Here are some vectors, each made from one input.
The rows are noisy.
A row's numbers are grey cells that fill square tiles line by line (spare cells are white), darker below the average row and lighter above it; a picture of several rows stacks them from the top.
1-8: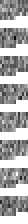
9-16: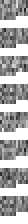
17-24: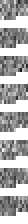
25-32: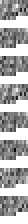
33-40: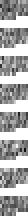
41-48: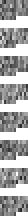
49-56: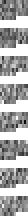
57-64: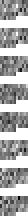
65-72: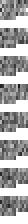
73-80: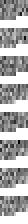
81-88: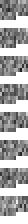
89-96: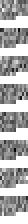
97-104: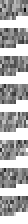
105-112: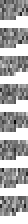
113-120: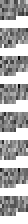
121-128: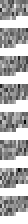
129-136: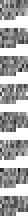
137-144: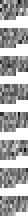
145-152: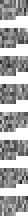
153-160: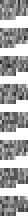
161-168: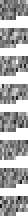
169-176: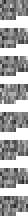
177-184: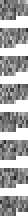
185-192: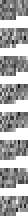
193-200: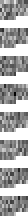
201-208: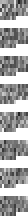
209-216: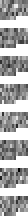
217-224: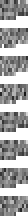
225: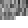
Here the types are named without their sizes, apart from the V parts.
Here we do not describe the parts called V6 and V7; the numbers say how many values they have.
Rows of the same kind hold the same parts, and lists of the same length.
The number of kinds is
2.
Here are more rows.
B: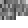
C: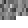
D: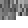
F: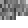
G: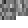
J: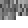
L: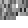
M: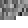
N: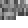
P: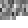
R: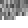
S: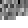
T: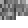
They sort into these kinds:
B, C, D, F, G, J, M, N, T
L, P, R, S

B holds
a true/false value and a value of V6.
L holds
a point on a circle and a value of V7.
